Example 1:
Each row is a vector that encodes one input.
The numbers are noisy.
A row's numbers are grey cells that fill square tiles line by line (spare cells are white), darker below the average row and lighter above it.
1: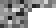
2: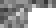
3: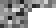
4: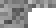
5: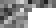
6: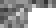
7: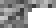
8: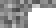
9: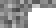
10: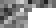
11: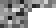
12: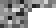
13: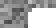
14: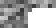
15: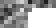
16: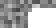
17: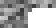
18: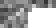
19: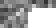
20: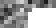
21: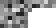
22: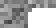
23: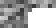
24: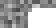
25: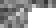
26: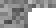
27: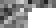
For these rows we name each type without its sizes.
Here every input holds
a point on a line.
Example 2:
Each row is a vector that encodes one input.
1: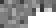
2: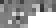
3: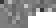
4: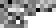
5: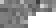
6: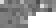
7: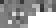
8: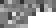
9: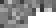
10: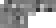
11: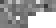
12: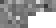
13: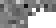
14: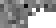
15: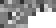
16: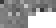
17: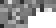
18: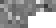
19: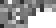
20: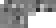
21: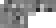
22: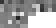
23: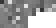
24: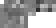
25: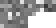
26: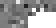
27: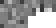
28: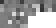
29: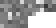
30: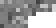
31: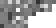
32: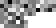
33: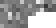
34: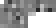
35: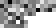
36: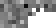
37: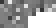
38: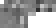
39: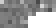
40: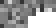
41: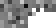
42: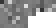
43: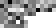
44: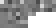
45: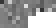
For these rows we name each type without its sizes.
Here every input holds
either a fixed value, or a node of a tree.
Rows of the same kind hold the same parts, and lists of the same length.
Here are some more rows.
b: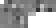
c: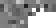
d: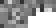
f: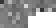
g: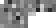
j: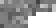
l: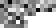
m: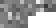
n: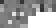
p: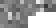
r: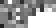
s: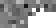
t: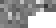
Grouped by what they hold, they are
b, c, d, f, g, j, m, n, p, r, s, t
l

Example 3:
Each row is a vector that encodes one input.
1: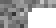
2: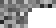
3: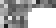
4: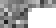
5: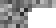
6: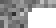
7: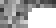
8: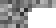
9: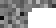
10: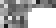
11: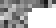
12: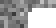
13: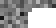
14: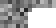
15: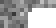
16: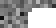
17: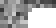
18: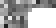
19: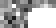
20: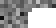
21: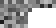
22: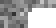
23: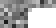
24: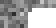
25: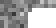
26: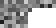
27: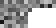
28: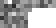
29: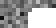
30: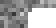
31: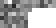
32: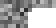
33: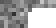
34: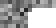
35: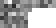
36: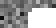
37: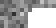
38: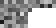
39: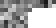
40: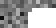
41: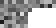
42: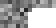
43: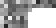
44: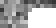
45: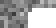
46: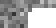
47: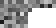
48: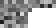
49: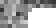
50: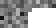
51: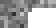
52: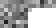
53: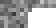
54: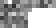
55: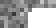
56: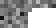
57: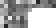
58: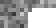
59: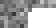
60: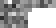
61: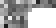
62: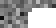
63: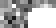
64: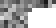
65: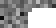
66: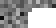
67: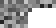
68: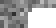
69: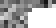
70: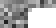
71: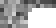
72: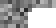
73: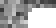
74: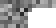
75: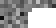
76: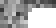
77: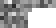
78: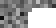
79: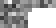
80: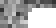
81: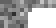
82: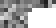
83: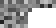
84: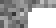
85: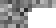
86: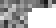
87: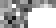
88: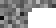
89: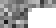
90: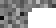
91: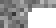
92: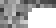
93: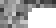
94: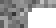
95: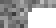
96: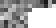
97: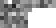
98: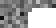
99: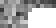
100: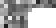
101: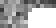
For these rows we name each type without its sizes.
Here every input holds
a label.
